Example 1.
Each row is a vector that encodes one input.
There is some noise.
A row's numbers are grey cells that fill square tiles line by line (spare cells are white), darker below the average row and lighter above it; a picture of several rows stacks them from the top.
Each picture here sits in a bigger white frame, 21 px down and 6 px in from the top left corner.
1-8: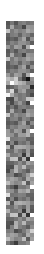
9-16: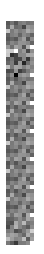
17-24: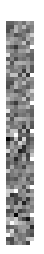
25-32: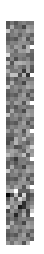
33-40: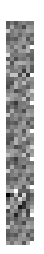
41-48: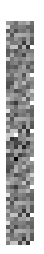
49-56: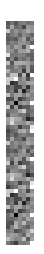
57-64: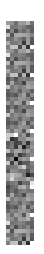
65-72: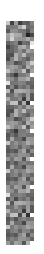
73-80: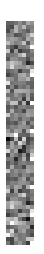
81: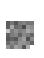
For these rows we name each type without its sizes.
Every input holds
a label.
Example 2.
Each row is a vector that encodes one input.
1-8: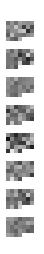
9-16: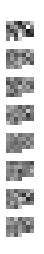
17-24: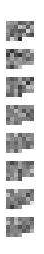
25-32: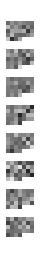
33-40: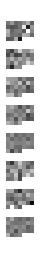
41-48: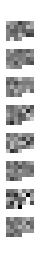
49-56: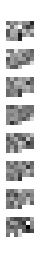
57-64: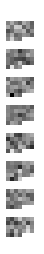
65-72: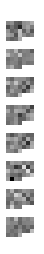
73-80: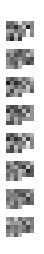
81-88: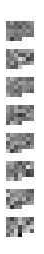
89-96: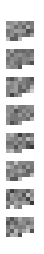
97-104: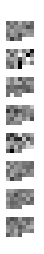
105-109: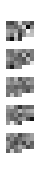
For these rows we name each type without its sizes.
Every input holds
a point on a line.
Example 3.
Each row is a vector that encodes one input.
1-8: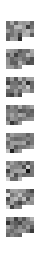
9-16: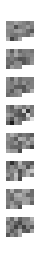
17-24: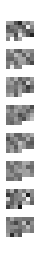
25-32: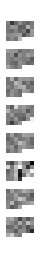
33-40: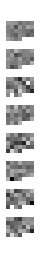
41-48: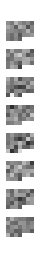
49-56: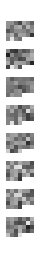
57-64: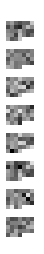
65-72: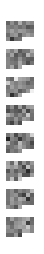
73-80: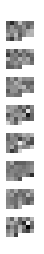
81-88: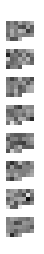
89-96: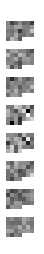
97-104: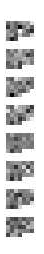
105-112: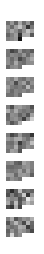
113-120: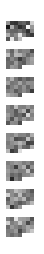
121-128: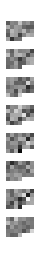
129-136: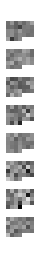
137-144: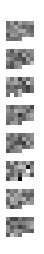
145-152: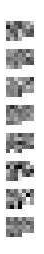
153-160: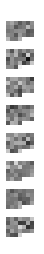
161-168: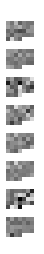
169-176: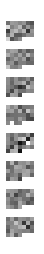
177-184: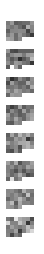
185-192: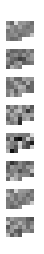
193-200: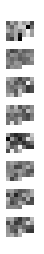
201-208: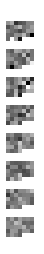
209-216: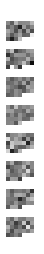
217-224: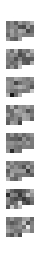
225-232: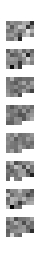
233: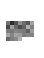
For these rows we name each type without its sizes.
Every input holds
a point on a line.
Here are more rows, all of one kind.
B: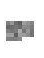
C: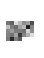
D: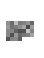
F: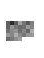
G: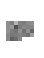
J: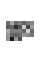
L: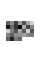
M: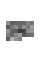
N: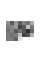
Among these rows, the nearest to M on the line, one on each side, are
F and N.
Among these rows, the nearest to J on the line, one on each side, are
G and L.
